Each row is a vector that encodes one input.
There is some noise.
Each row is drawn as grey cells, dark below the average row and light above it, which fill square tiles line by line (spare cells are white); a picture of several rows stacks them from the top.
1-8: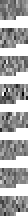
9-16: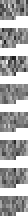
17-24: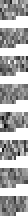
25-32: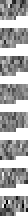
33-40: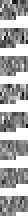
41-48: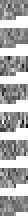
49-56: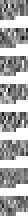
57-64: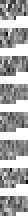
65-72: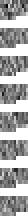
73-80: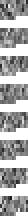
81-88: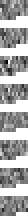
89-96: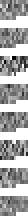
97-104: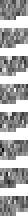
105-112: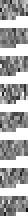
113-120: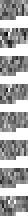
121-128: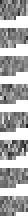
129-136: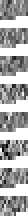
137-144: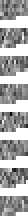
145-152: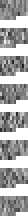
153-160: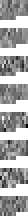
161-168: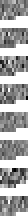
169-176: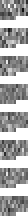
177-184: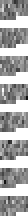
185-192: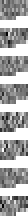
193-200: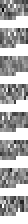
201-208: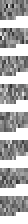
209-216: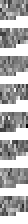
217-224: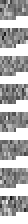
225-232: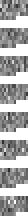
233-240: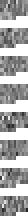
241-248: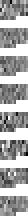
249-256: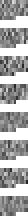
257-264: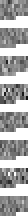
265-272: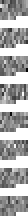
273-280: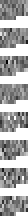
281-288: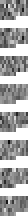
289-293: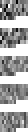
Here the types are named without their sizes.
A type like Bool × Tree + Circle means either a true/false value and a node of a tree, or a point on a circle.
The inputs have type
(Bool × Bool × Bool × Bool + Tree) × Tree.
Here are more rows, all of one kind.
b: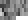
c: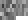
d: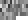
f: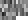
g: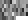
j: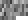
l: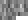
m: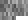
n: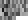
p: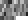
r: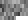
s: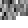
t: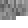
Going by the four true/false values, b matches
m and t.
